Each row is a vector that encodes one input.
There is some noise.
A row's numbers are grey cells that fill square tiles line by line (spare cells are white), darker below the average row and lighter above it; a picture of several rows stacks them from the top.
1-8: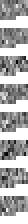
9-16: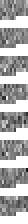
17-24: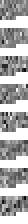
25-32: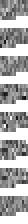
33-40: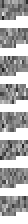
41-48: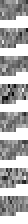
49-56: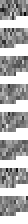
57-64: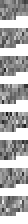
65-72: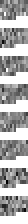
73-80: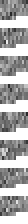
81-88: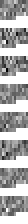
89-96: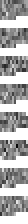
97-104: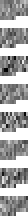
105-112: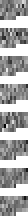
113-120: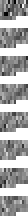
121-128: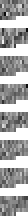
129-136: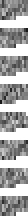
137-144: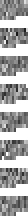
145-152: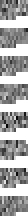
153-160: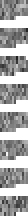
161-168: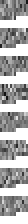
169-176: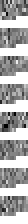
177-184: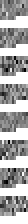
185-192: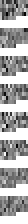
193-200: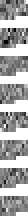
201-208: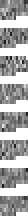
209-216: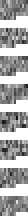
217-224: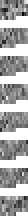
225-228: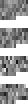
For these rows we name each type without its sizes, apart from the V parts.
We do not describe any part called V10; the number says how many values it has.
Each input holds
a true/false value, together with a list of items, each a label and a value of V10.
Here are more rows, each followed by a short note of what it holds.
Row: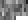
a true/false value, together with a list of one item
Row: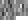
a true/false value, together with a list of two items
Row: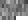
a true/false value, together with a list of one item
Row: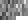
a true/false value, together with a list of two items
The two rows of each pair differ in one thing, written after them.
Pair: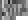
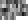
the true/false value
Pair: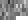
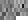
the value of V10 in item 1 of the list
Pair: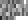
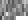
the value of V10 in item 1 of the list
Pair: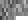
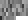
the value of V10 in item 1 of the list
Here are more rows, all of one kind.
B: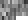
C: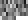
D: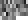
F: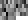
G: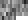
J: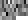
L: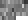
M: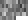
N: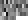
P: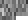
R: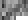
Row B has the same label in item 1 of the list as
G, J and L.
